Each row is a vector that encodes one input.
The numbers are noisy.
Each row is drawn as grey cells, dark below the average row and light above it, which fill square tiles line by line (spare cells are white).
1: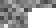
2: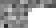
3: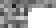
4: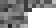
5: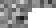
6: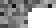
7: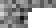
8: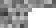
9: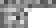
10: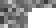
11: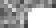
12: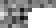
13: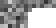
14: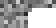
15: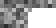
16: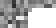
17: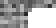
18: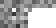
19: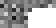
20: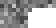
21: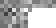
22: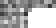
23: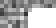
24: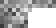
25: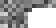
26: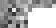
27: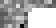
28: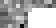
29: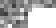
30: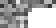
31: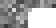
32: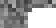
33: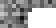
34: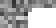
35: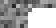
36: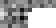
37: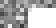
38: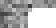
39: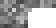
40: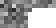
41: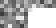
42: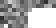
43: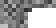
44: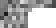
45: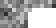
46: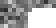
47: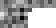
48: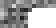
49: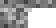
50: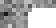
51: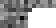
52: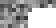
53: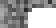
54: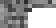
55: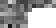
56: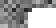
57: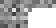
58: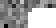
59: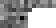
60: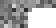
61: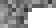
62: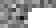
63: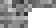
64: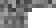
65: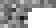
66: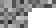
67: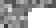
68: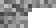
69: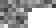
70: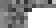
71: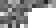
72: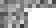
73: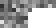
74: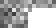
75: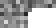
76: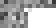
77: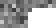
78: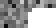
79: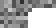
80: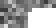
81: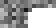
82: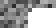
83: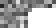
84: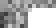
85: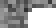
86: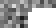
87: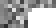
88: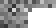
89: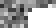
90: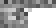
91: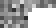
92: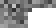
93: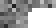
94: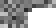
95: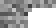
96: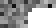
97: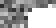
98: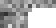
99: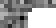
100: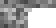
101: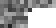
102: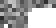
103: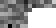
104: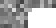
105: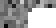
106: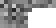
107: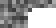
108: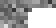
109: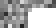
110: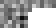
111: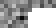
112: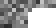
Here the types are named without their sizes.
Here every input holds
a node of a tree, together with either a label, or a node of a tree.
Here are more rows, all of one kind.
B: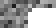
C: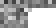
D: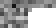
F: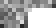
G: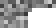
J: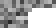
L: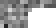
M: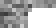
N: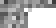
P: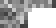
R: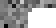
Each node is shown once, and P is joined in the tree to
F and N.
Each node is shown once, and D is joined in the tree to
L and R.
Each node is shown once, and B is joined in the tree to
R.
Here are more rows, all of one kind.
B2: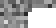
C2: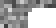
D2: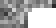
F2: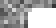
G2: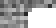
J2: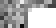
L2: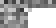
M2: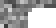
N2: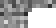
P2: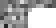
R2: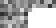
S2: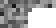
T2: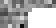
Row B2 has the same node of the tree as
C2, L2, M2 and N2.
